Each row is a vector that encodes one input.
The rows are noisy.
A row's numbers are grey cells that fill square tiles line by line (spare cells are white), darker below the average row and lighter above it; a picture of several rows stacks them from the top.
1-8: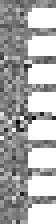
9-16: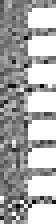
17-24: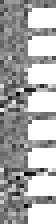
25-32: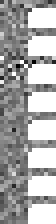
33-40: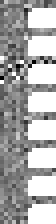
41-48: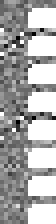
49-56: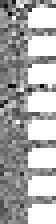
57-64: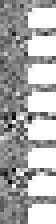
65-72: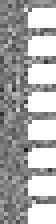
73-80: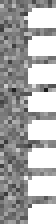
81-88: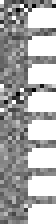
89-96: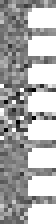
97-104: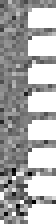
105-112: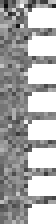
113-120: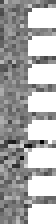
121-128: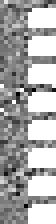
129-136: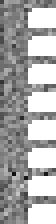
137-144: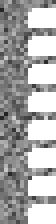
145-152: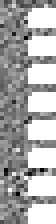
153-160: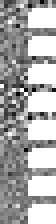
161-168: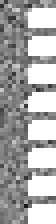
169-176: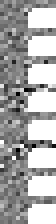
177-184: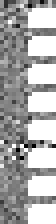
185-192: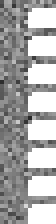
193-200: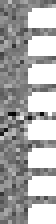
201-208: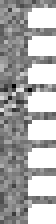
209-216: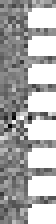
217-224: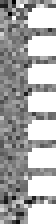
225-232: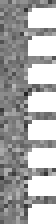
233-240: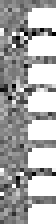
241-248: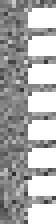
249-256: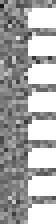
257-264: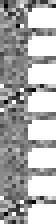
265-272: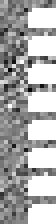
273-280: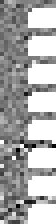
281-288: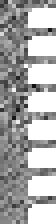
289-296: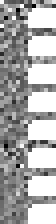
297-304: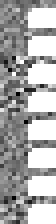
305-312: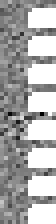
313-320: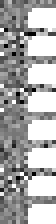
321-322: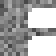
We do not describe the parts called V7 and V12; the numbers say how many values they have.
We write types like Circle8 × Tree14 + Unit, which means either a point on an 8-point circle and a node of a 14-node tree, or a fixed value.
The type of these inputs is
(Bool × Circle6 + V7) × Line5 × V12 + Line10.
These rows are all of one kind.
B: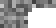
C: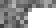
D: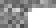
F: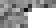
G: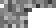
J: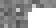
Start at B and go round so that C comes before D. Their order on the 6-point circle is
B, F, C, D, G, J.
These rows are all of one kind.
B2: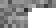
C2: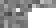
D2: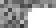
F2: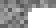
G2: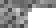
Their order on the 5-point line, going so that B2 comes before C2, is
B2, G2, D2, F2, C2.
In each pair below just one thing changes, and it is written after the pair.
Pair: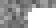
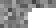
the value of V12
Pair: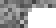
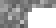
the value of V12
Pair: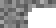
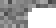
the place on the 5-point line
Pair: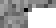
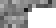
the value of V12
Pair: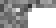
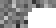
the place on the 6-point circle
